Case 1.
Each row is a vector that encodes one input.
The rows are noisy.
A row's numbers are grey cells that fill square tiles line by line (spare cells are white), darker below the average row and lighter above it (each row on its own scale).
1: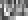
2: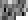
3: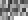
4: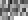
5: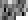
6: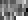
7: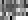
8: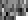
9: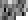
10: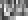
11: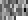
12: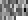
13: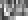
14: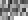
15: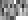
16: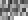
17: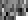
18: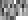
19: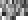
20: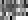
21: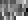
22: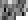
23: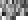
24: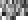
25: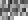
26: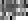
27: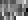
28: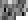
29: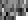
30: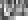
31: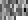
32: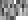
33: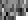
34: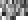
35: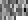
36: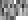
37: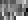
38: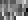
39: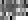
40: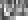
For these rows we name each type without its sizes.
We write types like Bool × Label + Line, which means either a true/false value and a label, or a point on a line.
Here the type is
Circle.
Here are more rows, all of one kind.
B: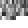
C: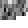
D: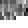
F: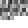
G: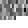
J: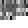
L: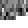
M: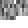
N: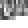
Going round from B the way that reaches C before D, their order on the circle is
B, M, C, L, D, G, F, N, J.
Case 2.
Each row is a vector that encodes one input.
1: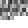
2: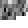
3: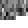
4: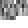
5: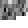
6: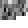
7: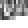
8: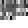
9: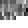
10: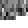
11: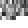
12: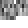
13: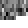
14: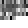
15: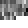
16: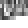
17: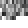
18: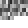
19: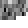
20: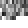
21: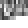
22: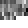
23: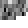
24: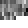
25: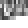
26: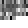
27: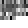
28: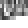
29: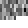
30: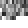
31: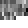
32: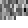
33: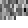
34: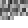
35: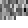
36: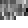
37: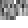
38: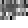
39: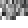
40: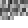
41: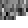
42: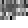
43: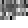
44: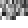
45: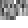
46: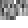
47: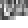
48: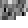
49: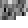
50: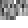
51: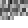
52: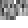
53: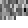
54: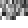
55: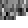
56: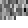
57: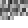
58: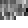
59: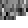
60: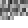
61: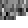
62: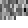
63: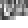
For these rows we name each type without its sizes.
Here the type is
Circle.
